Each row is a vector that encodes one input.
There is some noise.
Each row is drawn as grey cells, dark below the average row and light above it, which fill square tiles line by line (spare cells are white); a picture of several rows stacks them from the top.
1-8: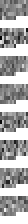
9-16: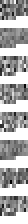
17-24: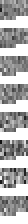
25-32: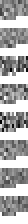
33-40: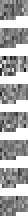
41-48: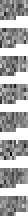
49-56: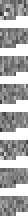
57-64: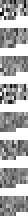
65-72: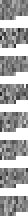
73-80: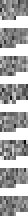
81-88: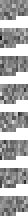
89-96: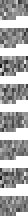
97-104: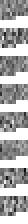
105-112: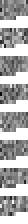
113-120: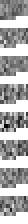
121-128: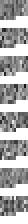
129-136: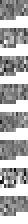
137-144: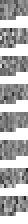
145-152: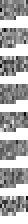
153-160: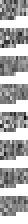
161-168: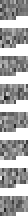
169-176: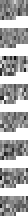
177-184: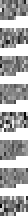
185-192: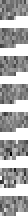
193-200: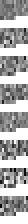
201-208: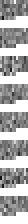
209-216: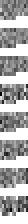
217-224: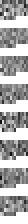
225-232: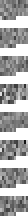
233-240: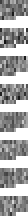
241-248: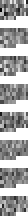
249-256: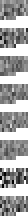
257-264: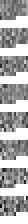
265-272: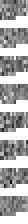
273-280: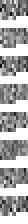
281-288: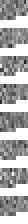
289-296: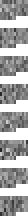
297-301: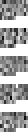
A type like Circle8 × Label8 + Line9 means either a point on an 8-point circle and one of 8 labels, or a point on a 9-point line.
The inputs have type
(Bool × Bool × Bool × Bool + Circle5) × Label8.
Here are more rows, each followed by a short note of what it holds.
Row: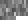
one of 8 labels and four true/false values
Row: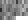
one of 8 labels and four true/false values
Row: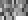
a point on a 5-point circle and one of 8 labels
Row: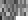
one of 8 labels and four true/false values
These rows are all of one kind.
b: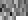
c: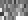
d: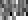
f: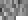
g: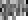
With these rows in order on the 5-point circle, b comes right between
d and f.
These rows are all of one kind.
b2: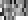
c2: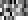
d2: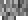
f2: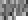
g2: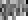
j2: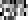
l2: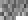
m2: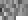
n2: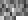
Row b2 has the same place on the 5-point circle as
f2 and g2.
